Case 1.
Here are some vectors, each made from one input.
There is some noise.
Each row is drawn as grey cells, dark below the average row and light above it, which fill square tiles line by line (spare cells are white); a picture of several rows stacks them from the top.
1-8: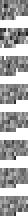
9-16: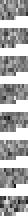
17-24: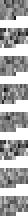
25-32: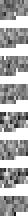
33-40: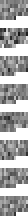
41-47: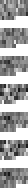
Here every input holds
a list of up to two points on a 5-point line.
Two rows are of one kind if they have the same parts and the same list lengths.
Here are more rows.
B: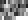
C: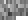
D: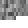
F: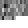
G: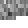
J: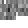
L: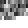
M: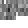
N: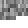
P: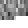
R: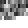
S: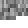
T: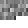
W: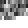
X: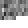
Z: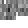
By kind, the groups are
B, L, R, W
C, G, J, M, N, P, S, T, Z
D, F, X

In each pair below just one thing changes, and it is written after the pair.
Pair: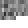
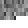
the place on the 5-point line in item 1 of the list
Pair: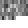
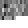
the place on the 5-point line in item 2 of the list
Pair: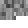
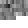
the place on the 5-point line in item 1 of the list
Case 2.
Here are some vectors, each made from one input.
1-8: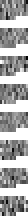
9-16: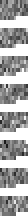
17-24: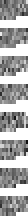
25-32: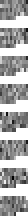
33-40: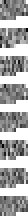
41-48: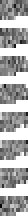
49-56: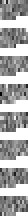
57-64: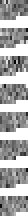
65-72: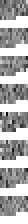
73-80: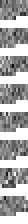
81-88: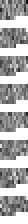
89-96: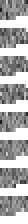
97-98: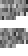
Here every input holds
either a point on a 9-point line, or three true/false values.
